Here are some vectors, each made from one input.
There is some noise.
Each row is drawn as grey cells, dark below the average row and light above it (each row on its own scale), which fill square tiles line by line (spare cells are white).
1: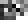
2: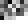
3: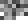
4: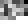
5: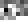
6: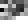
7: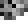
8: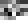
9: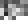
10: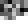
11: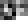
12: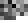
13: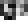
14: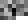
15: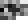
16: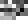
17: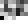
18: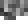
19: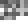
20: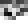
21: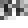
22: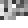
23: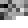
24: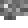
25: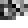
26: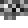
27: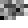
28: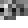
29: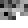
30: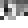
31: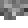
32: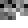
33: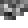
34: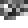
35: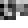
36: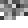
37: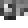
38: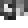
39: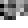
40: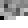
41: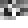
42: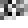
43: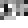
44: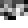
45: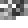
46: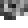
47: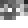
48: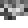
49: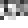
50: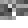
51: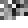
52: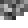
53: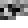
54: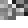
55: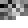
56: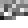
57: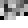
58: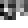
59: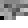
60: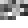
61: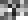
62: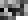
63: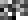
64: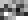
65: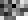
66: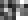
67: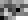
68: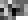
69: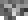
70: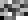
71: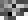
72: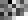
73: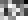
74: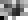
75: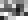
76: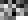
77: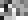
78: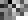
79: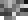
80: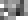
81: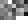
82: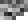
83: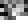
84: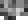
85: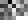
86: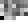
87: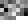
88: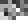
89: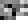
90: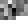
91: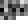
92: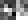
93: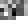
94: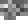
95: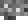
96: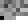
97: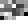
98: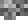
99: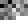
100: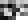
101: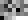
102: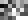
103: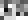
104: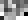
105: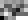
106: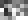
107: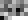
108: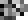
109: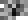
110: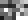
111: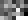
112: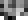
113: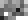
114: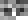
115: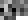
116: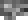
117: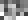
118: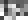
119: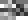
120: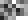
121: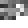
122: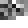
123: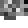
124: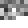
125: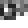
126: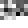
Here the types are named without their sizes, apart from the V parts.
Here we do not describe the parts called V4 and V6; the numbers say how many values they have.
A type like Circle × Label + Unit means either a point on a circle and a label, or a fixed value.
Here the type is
Bool × Line × V4 × V6.
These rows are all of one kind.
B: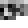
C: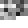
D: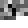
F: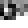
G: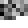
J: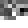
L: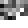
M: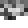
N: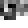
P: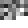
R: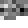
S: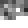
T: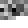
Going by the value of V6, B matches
S and T.
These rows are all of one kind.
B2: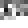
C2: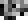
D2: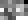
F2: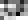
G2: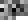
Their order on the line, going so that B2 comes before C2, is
B2, D2, G2, F2, C2.
